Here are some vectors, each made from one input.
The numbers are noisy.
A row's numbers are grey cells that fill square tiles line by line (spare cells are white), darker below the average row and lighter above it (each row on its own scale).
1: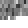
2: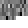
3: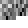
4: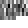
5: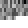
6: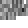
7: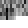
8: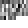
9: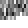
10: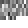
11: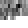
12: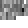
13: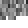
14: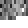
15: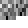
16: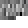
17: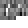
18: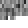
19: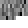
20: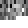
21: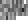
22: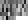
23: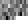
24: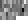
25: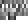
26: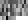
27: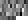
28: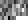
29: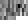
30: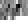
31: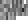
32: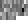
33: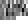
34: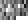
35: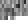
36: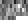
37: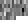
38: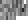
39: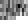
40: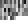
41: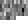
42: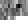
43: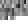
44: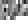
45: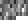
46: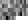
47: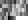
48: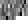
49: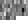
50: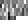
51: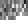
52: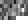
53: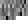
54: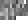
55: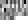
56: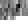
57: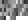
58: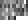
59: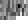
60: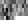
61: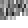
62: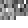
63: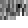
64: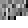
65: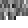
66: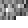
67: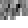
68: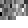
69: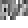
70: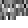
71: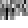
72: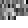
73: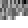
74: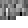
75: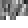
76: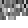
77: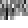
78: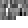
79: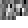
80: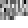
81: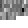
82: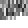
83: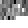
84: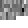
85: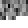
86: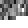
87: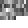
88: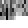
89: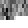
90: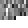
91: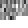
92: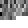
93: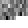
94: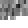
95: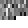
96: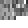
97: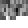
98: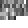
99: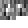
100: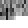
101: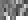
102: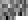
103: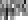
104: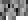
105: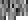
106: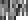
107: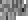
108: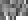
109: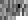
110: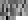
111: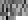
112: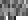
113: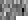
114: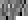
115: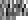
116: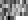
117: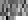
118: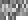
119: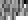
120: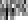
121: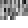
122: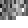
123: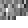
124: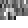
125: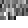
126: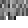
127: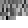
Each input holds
a point on a 16-point circle, together with either a fixed value, or a node of a 9-node tree.
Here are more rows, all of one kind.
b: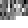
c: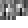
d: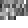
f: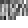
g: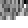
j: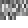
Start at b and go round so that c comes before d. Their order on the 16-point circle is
b, c, d, j, f, g.
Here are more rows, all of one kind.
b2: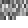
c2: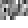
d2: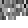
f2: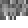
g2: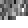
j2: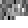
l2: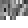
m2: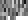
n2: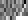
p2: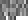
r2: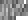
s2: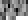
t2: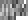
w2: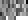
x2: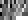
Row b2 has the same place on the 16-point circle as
d2, f2, p2 and w2.
